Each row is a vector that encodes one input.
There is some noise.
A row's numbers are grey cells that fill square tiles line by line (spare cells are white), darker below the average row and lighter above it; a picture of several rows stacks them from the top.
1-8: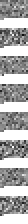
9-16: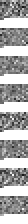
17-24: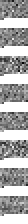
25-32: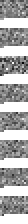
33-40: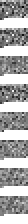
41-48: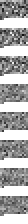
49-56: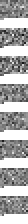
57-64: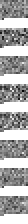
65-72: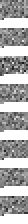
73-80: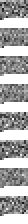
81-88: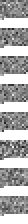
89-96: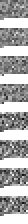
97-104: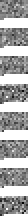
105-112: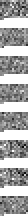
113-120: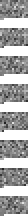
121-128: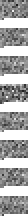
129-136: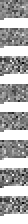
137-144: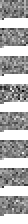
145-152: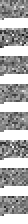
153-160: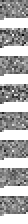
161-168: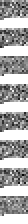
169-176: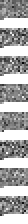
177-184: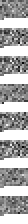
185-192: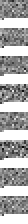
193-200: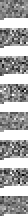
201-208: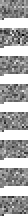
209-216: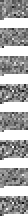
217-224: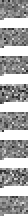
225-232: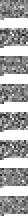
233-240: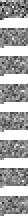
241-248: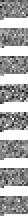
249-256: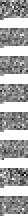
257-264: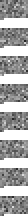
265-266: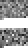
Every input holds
either a point on a 6-point line, or a list of up to two points on a 9-point line.
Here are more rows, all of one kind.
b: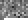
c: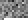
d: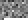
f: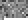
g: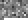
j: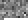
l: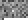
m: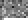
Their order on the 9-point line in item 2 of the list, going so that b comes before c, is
b, c, m, d, l, f, j, g.
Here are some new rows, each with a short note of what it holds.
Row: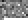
a list of two items
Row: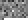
a list of two items
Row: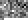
the empty list
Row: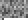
a list of one item
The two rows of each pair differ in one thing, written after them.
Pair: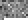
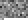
the place on the 9-point line in item 2 of the list
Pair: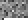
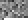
the place on the 9-point line in item 1 of the list
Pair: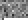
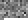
the place on the 9-point line in item 1 of the list
